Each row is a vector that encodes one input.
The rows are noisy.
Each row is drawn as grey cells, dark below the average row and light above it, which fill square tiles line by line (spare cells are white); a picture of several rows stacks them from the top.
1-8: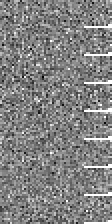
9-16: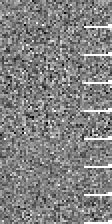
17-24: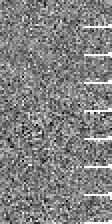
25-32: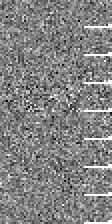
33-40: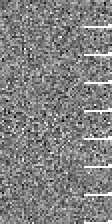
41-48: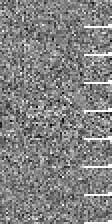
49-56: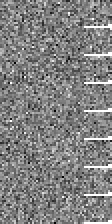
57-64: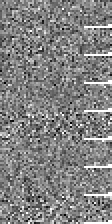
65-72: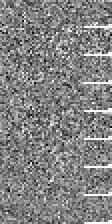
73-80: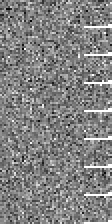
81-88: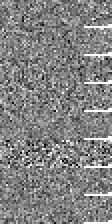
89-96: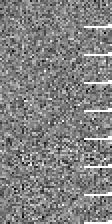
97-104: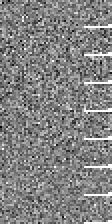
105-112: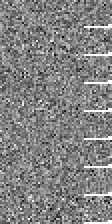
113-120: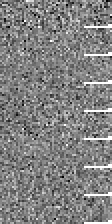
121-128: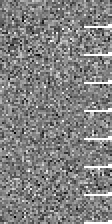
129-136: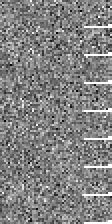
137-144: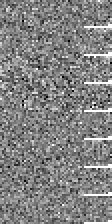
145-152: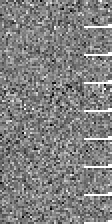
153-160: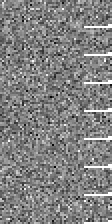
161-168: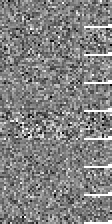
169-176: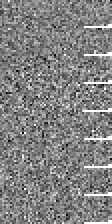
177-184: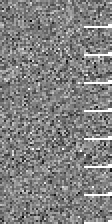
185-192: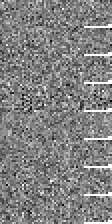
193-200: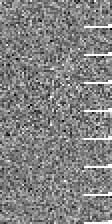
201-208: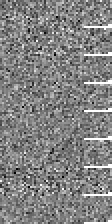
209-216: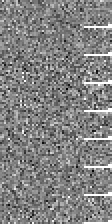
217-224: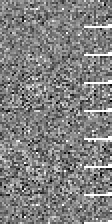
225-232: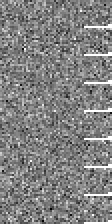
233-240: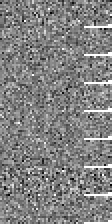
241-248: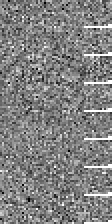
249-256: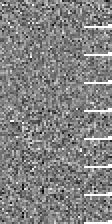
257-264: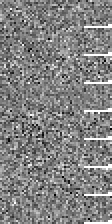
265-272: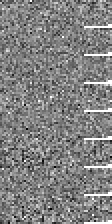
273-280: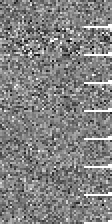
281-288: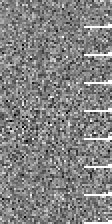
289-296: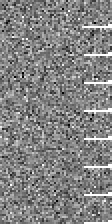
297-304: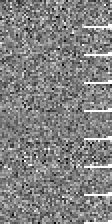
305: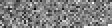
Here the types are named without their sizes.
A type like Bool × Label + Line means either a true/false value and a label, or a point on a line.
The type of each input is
Line × Tree × Tree × (Tree + Unit).
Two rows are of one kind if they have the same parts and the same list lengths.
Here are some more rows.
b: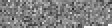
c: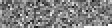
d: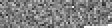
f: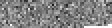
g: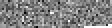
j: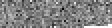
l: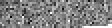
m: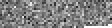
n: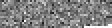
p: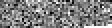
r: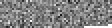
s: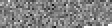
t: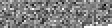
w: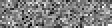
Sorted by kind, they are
b, d, l, m, n, p, s, t, w
c, f, g, j, r

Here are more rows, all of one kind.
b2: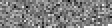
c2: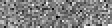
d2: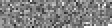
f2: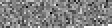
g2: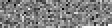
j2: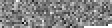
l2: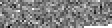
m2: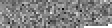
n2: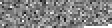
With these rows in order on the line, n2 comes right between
g2 and m2.
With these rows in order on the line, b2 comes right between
f2 and l2.
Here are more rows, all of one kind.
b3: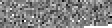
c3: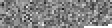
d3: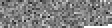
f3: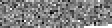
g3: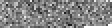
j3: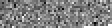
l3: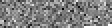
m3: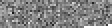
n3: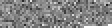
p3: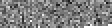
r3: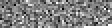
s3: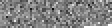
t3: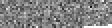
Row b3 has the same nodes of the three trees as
d3 and f3.
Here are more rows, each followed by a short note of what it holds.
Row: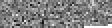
a point on a line and a node of each of two trees
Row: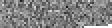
a point on a line and a node of each of three trees
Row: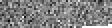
a point on a line and a node of each of two trees
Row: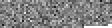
a point on a line and a node of each of two trees
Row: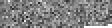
a point on a line and a node of each of two trees
